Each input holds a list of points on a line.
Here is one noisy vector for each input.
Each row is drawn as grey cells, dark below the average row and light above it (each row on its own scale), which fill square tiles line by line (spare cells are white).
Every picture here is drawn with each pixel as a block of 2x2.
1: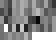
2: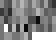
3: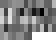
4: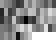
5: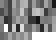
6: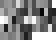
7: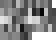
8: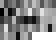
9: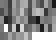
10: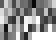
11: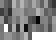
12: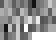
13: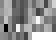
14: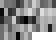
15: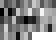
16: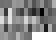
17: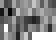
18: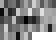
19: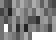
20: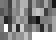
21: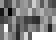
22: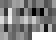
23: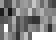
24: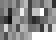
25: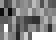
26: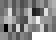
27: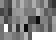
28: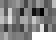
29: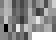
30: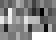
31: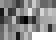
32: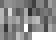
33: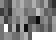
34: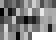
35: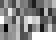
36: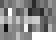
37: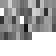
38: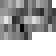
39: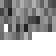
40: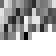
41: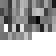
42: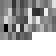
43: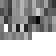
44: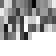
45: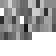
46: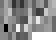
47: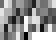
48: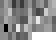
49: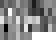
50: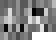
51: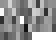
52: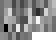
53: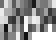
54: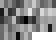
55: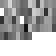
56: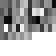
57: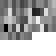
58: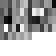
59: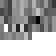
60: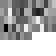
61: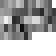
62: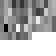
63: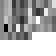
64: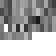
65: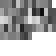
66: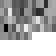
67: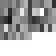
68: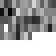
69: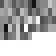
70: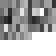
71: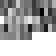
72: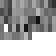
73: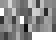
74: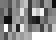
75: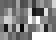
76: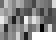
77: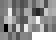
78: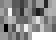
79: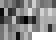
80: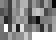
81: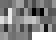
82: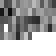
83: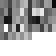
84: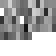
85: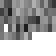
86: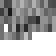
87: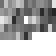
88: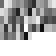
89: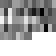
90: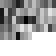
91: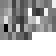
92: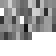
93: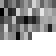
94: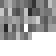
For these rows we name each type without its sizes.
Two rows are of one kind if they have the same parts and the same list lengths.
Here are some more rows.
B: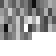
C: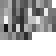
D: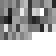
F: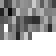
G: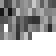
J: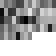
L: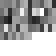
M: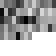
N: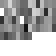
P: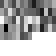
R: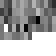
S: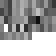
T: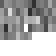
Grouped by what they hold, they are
B, C, P, T
D, F, G, J, L, M, R, S
N

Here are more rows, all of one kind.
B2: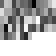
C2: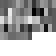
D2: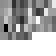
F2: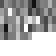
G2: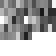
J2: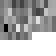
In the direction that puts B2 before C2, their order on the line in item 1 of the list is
B2, F2, G2, C2, D2, J2.
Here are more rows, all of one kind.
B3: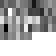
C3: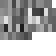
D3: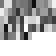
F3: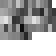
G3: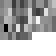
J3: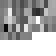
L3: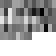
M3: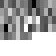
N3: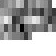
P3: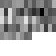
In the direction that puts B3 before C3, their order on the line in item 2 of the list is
P3, L3, J3, B3, M3, G3, C3, D3, F3, N3.
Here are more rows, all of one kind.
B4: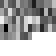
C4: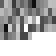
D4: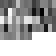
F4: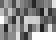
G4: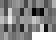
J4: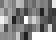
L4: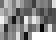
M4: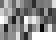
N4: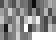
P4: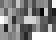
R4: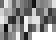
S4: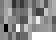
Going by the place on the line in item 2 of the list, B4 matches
C4 and S4.
